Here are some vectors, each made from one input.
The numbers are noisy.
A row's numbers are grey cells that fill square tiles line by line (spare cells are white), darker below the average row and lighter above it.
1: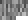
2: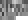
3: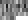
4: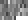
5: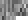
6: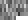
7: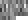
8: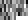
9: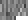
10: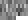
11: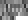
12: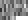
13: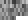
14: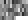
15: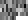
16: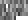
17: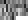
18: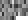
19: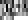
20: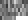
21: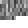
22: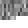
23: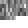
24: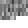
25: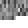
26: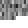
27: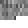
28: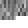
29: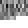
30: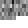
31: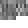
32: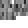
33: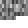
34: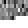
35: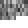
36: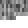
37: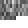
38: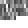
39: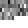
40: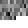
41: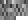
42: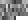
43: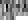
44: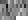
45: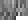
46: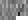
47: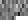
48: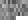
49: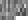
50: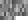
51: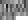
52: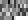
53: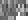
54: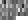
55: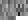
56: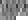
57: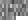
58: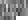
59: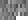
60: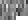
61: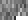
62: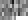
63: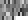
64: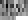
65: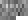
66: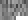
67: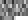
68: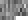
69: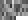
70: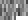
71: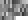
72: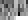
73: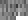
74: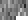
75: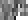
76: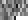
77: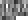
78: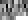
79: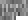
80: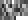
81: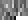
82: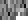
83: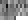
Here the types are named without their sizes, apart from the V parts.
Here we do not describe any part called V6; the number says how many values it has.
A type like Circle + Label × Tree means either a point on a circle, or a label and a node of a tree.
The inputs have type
Bool × (Line + V6).
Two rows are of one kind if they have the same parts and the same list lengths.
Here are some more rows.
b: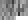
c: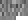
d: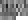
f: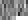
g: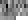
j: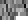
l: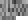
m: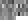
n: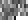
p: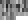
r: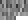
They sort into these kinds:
b, l, m, n, p, r
c, d, f, g, j

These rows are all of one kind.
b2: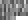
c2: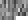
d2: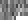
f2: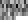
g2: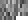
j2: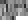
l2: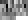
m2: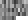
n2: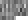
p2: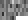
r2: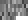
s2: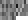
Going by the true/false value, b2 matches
c2, m2 and n2.
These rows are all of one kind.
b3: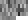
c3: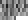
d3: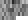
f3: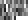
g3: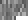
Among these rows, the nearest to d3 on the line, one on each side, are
b3 and c3.
